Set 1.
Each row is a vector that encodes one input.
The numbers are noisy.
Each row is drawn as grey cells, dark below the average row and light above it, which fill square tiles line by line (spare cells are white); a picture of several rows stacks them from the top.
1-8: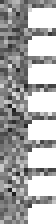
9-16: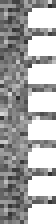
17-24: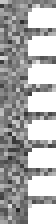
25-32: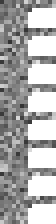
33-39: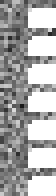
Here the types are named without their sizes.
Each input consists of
a label.
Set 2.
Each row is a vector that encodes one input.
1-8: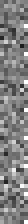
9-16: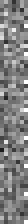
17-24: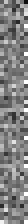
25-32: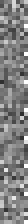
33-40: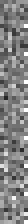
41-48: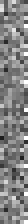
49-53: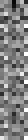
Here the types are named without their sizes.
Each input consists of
a point on a line.
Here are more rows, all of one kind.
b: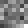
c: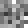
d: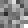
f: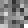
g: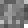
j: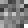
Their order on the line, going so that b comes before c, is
f, j, g, b, d, c.
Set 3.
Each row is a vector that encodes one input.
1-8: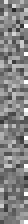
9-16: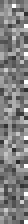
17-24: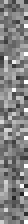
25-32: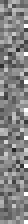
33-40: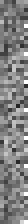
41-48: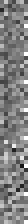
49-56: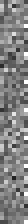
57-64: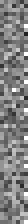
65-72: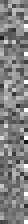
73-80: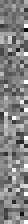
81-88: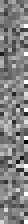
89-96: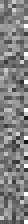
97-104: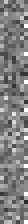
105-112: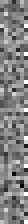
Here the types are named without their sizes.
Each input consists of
a point on a line.
